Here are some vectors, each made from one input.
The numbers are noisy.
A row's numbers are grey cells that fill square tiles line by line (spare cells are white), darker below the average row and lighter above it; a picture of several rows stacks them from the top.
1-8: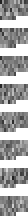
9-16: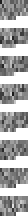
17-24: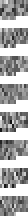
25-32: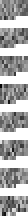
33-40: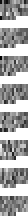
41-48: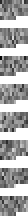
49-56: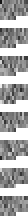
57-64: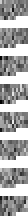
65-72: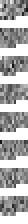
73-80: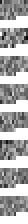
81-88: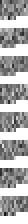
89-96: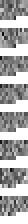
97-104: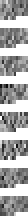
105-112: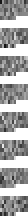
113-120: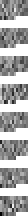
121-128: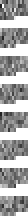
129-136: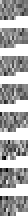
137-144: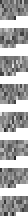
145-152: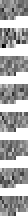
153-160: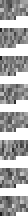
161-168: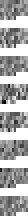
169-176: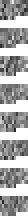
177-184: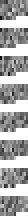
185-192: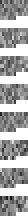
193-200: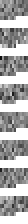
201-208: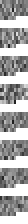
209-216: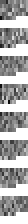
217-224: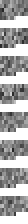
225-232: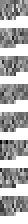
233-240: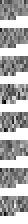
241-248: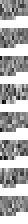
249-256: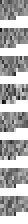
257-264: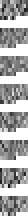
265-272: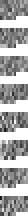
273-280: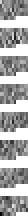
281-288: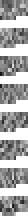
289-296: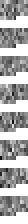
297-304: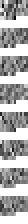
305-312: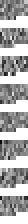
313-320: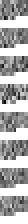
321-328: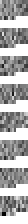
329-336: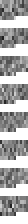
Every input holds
either a node of a 12-node tree, or a list of up to two points on a 7-point line.
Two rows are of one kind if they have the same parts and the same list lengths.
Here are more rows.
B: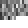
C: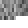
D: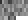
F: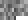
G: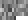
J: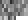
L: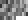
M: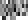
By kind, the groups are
B, F, G, L
C
D, J
M

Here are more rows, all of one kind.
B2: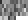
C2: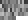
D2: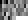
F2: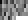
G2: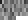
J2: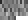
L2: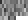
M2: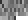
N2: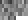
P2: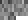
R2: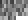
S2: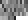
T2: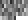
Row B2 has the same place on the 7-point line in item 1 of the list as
J2, L2, M2 and S2.
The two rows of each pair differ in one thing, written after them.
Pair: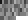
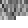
the place on the 7-point line in item 1 of the list
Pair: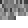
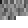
the place on the 7-point line in item 2 of the list
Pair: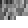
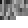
the place on the 7-point line in item 2 of the list
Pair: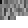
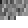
the place on the 7-point line in item 2 of the list
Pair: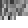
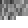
the place on the 7-point line in item 2 of the list
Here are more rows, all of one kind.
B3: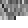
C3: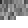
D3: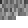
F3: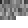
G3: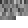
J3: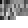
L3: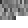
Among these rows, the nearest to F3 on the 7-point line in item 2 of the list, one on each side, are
C3 and G3.
